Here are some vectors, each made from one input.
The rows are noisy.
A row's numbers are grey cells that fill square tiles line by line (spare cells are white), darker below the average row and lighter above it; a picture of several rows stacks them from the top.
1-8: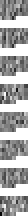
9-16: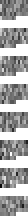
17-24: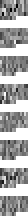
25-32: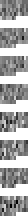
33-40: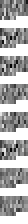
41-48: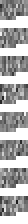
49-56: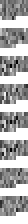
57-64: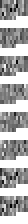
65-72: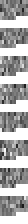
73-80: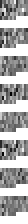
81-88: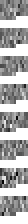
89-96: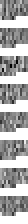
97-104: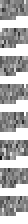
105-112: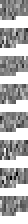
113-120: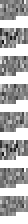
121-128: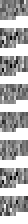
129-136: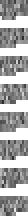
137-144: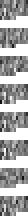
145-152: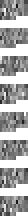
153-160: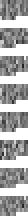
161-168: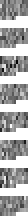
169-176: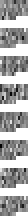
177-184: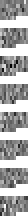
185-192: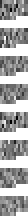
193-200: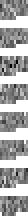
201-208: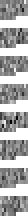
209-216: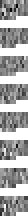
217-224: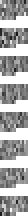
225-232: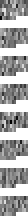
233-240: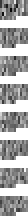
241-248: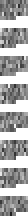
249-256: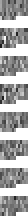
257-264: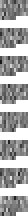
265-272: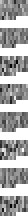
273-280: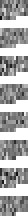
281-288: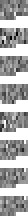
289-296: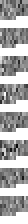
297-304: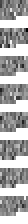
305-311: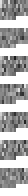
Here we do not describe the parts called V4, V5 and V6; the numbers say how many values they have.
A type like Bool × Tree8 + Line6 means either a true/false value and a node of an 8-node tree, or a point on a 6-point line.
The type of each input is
Bool × V5 × V6 + Label10 × Label10 × Label10 × Label10 × V4.
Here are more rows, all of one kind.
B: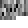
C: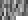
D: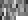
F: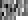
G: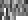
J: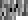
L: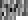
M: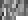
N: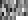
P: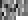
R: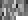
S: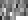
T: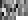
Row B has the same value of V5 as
G and T.
